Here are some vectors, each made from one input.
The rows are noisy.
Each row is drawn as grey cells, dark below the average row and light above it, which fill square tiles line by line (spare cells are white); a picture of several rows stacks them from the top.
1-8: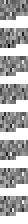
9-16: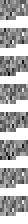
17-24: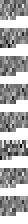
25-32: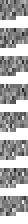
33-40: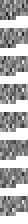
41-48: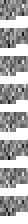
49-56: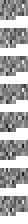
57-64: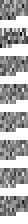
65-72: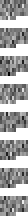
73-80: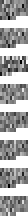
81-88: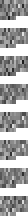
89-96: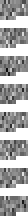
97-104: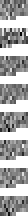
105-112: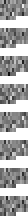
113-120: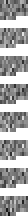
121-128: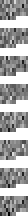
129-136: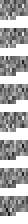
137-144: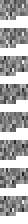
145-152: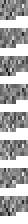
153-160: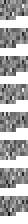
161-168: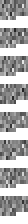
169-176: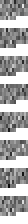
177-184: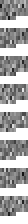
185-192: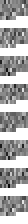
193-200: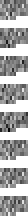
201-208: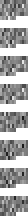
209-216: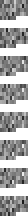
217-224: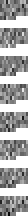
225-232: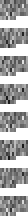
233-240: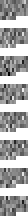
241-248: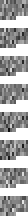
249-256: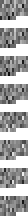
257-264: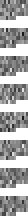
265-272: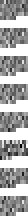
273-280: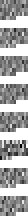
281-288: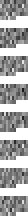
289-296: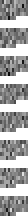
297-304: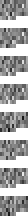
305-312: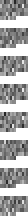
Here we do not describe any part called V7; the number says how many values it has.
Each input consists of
a list of up to two items, each a true/false value and a value of V7.
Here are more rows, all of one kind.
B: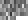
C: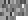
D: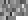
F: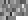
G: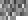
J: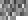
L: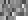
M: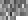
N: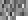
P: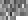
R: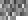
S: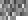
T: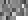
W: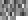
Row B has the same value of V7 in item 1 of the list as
D, F, M and P.
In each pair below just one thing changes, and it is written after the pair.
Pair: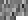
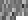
the true/false value in item 2 of the list
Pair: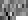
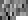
the true/false value in item 2 of the list
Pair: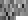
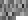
the value of V7 in item 1 of the list
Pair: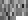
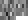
the value of V7 in item 2 of the list
